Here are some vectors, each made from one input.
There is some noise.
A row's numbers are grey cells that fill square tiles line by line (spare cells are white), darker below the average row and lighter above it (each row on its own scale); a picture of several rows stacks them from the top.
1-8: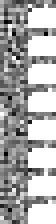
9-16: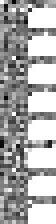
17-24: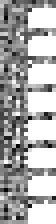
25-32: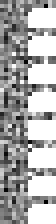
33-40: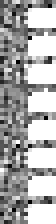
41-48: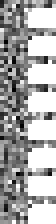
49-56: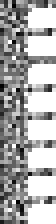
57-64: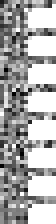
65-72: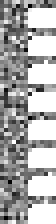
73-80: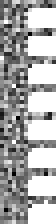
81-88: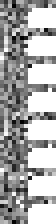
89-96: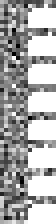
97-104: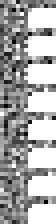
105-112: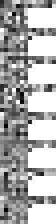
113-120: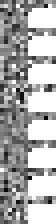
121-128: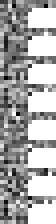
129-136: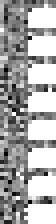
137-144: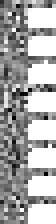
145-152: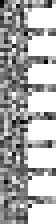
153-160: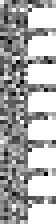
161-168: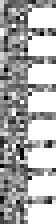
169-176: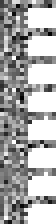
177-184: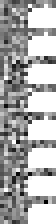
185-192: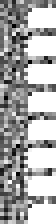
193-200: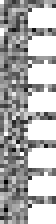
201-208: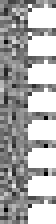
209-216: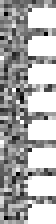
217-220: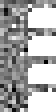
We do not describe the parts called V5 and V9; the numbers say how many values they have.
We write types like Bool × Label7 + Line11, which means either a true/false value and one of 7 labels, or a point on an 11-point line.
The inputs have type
Bool × V9 + Line6 + Line7 + V5.
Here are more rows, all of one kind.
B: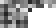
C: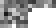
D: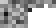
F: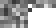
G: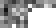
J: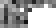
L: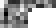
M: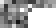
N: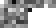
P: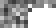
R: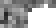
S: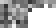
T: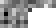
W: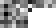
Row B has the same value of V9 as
M, S and W.
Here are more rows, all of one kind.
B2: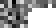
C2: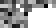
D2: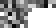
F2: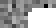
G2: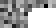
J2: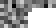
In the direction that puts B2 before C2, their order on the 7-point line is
B2, D2, J2, F2, G2, C2.
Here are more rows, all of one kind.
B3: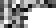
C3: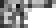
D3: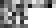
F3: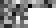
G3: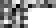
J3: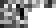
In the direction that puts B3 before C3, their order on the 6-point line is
B3, G3, F3, D3, C3, J3.
